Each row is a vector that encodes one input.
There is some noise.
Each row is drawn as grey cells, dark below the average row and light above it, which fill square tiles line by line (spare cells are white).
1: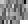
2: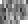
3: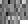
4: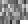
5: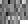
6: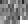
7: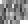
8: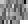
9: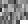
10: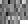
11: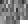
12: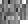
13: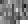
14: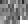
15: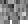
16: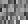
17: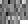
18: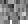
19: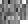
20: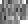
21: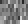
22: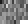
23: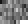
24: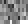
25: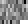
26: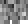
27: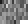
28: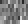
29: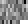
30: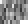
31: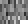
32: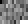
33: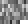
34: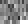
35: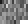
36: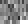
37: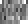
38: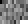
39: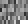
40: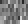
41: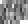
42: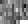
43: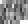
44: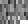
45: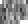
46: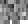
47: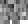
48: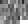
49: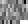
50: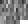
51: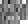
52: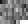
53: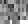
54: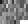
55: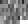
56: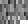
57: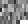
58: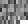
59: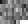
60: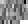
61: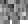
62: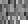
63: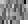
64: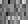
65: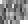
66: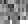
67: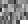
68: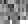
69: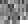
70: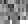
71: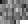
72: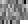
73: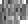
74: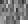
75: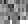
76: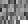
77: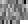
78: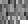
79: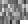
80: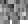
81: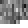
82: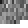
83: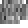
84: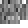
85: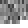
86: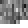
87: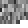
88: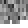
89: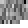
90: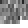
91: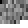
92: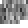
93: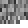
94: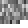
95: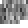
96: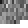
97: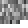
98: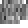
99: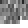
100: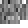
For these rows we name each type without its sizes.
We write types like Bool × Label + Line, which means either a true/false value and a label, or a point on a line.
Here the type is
Circle + Line.
